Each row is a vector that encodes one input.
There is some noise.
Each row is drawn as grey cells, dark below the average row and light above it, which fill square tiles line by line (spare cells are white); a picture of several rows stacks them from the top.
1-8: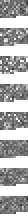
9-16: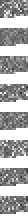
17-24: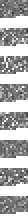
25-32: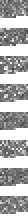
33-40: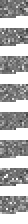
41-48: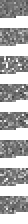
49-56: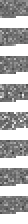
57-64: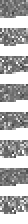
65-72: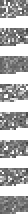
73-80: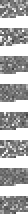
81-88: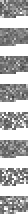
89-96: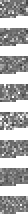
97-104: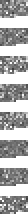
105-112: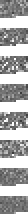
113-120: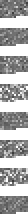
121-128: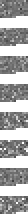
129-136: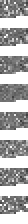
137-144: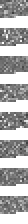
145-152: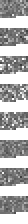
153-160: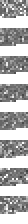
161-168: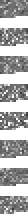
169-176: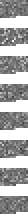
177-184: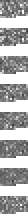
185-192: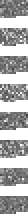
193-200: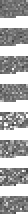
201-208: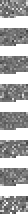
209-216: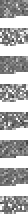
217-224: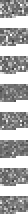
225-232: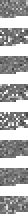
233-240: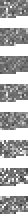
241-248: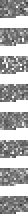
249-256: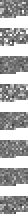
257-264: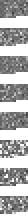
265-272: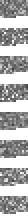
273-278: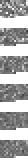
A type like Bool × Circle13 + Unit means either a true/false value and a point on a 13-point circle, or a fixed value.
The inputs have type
Bool × Bool × Bool.
